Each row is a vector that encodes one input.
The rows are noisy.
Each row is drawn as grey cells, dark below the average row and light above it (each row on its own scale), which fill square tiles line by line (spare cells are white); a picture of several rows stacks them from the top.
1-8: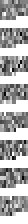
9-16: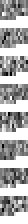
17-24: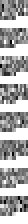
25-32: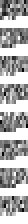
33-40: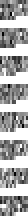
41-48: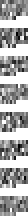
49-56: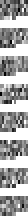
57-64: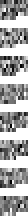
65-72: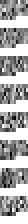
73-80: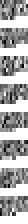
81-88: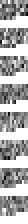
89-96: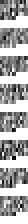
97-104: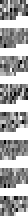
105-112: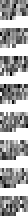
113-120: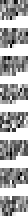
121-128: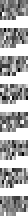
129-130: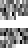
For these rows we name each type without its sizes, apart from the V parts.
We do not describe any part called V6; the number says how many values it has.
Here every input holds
a list of items, each a true/false value and a value of V6.
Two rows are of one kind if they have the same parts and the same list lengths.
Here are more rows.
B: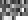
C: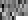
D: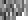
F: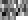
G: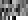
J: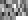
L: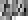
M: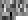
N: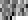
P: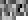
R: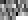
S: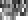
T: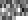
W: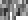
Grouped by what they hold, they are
B, D, F, J, L, N, P, R, S, W
C, G, M
T

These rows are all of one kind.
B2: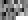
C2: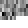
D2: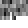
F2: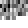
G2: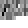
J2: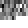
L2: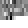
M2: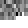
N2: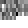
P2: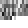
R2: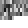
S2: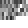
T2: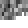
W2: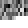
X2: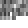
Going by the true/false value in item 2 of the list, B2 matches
L2, P2, R2 and X2.
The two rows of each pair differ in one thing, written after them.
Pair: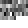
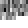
the value of V6 in item 2 of the list
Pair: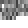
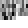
the value of V6 in item 1 of the list
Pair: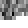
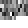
the true/false value in item 2 of the list
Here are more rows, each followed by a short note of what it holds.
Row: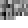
a list of two items
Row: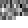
the empty list
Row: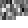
the empty list
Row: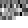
the empty list
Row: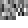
a list of one item
